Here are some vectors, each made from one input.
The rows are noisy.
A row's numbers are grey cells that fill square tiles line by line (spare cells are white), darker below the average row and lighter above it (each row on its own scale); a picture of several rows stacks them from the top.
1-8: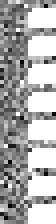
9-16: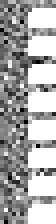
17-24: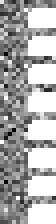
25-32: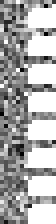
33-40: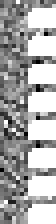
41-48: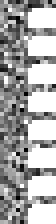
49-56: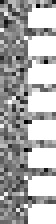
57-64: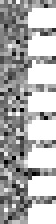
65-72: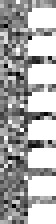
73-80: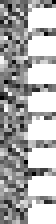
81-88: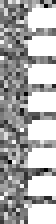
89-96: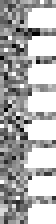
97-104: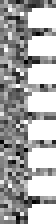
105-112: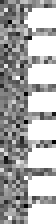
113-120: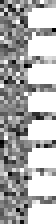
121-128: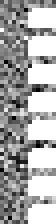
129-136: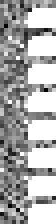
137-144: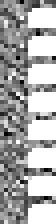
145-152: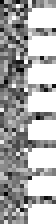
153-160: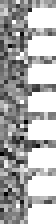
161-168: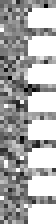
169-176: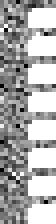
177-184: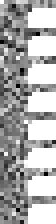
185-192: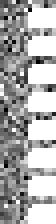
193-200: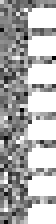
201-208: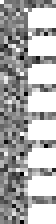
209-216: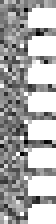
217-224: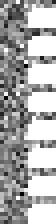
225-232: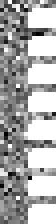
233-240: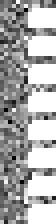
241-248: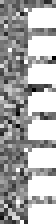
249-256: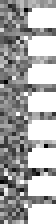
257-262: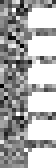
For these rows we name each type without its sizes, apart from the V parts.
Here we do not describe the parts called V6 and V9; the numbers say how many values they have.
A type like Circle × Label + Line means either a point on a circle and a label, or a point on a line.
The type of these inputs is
Bool × V9 + Line × (Line + V6).
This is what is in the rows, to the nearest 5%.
About 70% of them hold a point on a line, together with either a point on a line, or a value of V6. The rest hold a true/false value and a value of V9.
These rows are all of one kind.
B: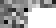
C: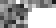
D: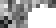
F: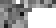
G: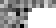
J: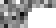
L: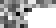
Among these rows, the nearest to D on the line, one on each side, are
F and J.
